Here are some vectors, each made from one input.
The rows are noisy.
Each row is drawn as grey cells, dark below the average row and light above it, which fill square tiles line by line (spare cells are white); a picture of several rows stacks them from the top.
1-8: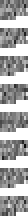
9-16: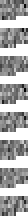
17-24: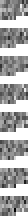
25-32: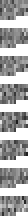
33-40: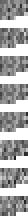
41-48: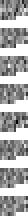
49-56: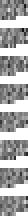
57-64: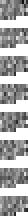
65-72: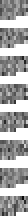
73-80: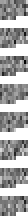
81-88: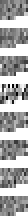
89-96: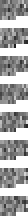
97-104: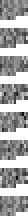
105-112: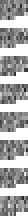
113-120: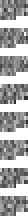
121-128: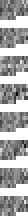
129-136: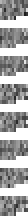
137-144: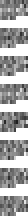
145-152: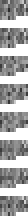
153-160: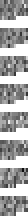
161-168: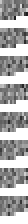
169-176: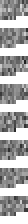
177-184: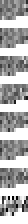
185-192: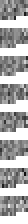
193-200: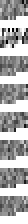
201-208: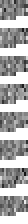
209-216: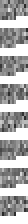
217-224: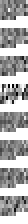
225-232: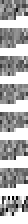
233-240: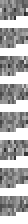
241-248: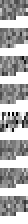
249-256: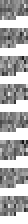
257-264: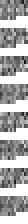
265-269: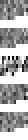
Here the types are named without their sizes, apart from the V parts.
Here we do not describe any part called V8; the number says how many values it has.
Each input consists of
a list of items, each a true/false value and a value of V8.
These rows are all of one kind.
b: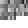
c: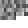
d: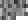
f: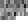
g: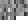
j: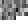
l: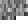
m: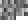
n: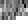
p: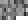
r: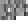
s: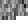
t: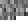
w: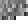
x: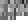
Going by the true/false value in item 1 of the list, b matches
f, n, s and x.
